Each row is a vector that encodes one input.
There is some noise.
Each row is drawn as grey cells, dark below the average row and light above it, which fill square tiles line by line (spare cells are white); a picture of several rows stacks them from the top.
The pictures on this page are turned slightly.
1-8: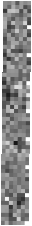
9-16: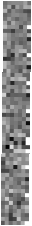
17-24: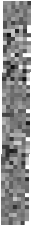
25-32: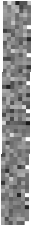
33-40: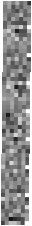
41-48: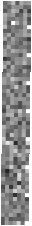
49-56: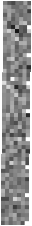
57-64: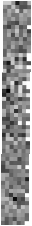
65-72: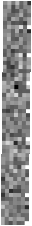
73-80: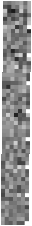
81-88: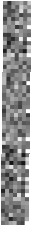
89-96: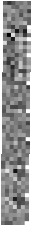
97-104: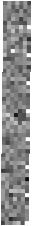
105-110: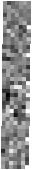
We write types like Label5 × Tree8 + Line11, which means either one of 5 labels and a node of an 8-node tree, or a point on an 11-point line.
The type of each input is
Bool × Line6.
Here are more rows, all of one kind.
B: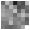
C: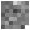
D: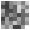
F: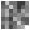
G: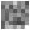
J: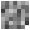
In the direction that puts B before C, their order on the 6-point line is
F, B, J, D, C, G.
